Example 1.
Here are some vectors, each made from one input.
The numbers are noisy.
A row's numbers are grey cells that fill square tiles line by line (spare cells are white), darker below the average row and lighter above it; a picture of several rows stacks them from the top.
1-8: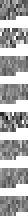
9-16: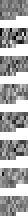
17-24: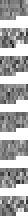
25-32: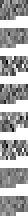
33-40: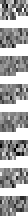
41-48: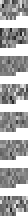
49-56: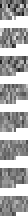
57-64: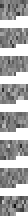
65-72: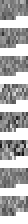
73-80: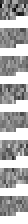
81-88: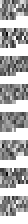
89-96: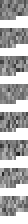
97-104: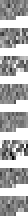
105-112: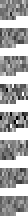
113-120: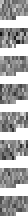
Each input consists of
a list of up to two points on a 13-point line.
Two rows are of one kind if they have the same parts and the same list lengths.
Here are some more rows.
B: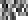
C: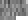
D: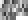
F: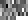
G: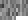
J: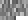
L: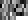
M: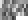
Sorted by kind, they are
B, F
C, J, L
D, G, M

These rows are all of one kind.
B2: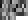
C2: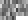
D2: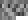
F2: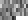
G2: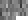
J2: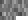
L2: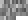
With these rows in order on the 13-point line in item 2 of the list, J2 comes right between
B2 and D2.
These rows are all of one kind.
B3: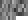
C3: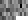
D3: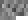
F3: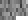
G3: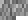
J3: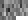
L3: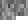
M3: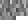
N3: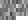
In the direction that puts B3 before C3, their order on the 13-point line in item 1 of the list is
M3, J3, G3, B3, D3, N3, L3, C3, F3.
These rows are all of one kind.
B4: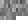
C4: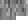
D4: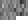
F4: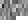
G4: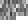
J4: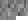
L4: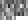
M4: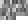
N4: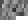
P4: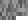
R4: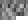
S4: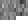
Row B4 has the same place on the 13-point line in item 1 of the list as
D4, M4 and S4.
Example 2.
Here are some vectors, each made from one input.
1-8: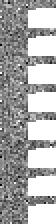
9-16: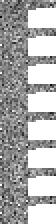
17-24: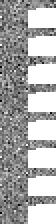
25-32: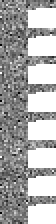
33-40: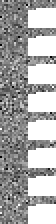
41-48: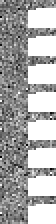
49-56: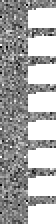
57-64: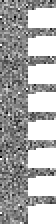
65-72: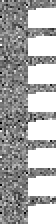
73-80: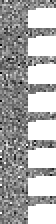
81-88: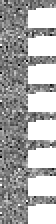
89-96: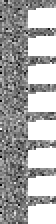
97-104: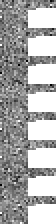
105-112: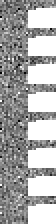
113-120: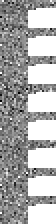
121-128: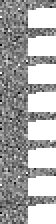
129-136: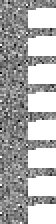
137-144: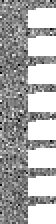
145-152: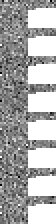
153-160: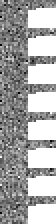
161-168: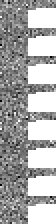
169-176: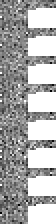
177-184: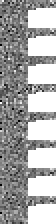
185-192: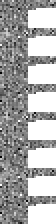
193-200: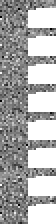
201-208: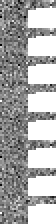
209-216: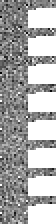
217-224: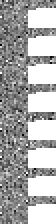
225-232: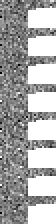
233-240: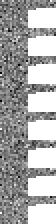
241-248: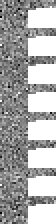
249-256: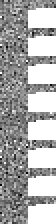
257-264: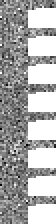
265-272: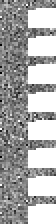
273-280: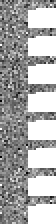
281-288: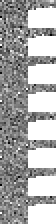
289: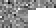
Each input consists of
a point on a 5-point circle and a true/false value.
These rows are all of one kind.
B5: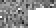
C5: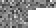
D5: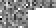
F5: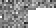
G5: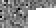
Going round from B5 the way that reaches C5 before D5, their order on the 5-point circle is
B5, C5, D5, F5, G5.
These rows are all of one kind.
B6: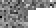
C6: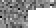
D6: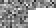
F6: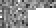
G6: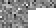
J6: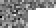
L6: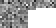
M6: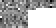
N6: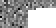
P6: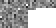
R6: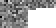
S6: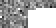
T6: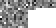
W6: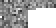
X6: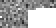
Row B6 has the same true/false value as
C6, J6, N6 and R6.
